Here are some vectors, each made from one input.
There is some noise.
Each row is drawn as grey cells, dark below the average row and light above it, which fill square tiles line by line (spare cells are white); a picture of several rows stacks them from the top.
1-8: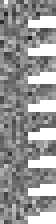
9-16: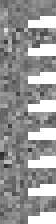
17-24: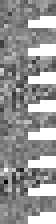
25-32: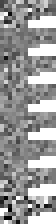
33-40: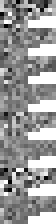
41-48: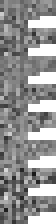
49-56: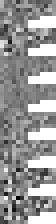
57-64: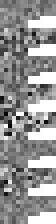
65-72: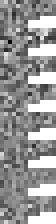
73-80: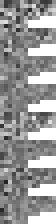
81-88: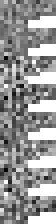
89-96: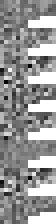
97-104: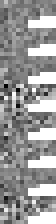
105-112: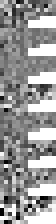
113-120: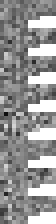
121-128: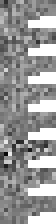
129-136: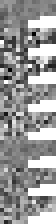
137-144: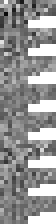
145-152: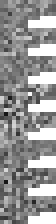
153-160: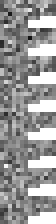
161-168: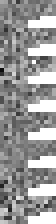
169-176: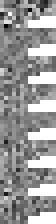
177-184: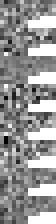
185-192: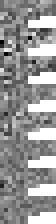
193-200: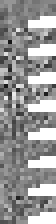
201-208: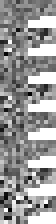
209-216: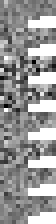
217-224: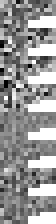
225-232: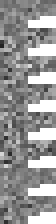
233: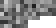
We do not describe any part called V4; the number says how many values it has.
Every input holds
a value of V4, together with either one of 11 labels, or a point on a 13-point line.
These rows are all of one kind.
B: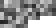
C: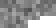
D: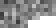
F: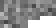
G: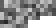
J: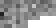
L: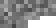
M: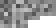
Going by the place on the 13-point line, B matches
C and L.
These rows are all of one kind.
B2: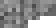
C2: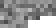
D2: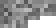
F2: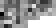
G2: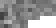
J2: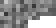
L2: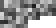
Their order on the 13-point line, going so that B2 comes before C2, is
B2, D2, G2, F2, J2, L2, C2.
